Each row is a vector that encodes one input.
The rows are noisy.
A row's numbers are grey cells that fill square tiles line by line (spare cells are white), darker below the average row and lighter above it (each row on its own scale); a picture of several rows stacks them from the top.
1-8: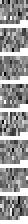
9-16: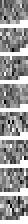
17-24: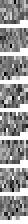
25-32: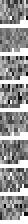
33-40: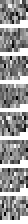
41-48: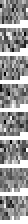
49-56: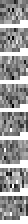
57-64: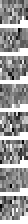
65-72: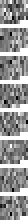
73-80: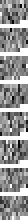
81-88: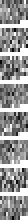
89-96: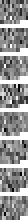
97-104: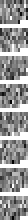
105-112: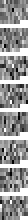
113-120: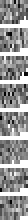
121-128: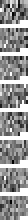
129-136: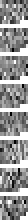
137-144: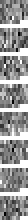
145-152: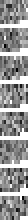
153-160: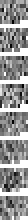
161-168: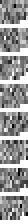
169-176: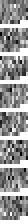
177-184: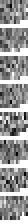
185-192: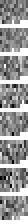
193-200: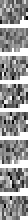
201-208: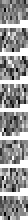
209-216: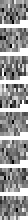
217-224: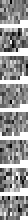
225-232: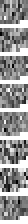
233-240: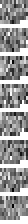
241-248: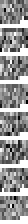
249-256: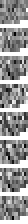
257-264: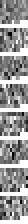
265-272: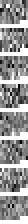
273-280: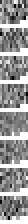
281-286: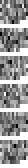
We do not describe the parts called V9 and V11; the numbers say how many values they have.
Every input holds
four true/false values and a value of V9, together with either a point on a 10-point line, or a value of V11.
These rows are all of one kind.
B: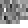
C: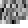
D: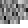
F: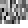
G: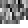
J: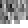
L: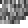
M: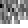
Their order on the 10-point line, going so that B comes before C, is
B, J, L, G, C, M, D, F.
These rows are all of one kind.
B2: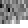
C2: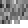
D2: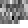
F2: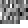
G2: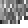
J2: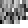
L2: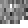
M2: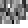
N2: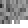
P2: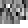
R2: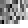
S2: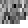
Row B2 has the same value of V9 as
C2 and N2.
